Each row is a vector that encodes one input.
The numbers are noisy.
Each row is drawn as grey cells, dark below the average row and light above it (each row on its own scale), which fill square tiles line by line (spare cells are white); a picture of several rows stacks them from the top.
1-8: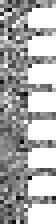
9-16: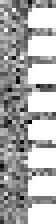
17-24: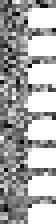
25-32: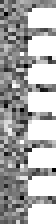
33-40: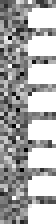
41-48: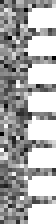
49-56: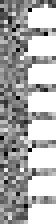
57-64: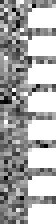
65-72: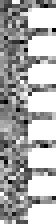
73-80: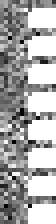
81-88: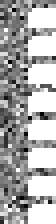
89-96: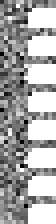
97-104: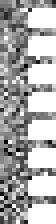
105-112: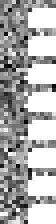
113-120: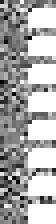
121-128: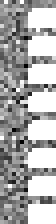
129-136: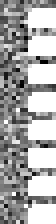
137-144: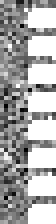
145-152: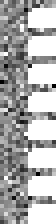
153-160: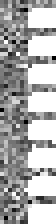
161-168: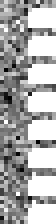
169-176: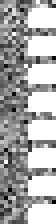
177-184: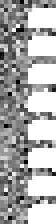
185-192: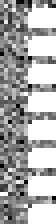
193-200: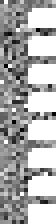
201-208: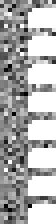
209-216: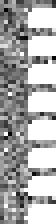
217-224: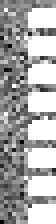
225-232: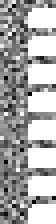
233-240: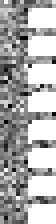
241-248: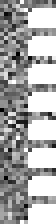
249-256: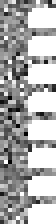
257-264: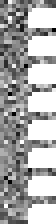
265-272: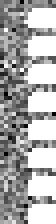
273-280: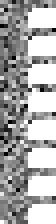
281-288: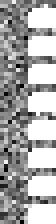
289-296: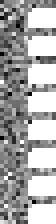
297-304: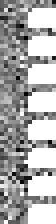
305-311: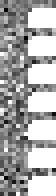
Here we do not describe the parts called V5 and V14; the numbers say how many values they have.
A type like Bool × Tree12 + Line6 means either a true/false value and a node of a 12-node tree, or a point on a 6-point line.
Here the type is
(Bool × V14 + Unit) × Line8 + V5.
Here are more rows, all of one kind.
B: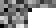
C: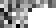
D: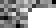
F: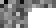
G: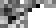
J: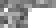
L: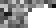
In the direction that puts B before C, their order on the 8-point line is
F, B, D, L, C, J, G.
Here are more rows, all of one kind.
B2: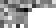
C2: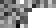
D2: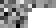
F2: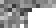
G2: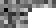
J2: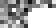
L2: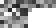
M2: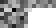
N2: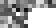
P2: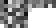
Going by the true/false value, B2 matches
F2 and L2.
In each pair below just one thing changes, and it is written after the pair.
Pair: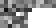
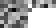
the value of V14
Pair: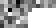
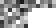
the value of V14
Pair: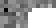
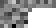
the value of V14
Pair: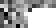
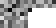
the value of V14
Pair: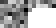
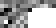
the true/false value
